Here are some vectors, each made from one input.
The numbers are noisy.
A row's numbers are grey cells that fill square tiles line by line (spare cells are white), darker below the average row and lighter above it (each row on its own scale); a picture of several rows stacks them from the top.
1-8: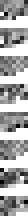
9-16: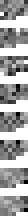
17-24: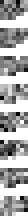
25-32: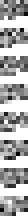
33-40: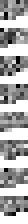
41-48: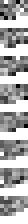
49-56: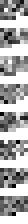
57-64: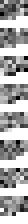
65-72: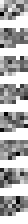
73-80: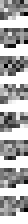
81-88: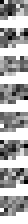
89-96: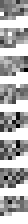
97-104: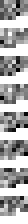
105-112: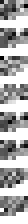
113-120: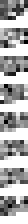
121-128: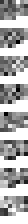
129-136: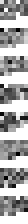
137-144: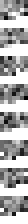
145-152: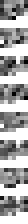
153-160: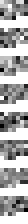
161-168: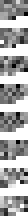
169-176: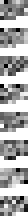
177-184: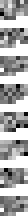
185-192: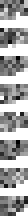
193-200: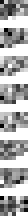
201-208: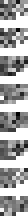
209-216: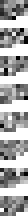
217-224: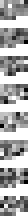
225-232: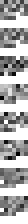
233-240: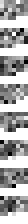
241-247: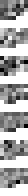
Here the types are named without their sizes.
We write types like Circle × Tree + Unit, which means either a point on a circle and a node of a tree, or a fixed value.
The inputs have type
(Circle + Unit) × Label.
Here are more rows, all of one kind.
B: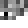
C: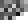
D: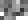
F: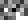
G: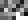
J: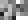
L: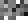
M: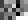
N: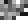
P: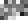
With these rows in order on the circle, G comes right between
F and M.
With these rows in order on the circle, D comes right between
C and L.
